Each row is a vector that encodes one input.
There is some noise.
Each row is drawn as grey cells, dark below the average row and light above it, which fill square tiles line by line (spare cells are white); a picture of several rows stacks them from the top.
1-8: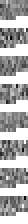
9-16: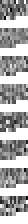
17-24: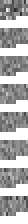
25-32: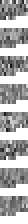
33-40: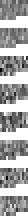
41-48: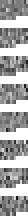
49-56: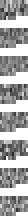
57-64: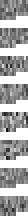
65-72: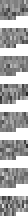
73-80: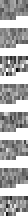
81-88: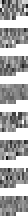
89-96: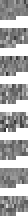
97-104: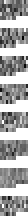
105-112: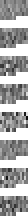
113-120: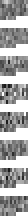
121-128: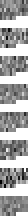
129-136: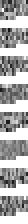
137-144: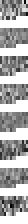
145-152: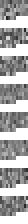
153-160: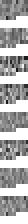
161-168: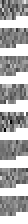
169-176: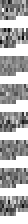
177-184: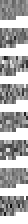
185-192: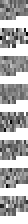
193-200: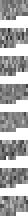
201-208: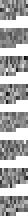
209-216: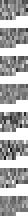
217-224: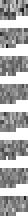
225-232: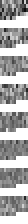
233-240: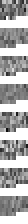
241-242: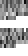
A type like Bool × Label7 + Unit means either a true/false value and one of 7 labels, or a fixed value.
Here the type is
Bool × Line8 + List2(Line5 + Line6).
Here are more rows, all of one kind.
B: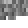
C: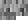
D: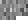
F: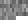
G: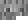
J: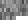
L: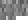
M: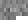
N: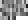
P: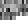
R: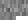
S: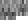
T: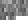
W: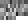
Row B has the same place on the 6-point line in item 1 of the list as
F, M, R and T.
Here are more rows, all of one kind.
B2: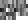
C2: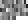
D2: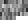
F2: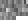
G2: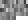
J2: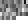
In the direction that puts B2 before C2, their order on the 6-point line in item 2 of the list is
J2, G2, B2, C2, D2, F2.
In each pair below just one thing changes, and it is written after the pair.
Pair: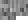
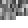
the place on the 5-point line in item 2 of the list
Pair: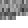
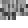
the place on the 5-point line in item 2 of the list
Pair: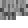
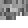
the place on the 6-point line in item 1 of the list
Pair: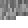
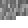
the place on the 5-point line in item 2 of the list
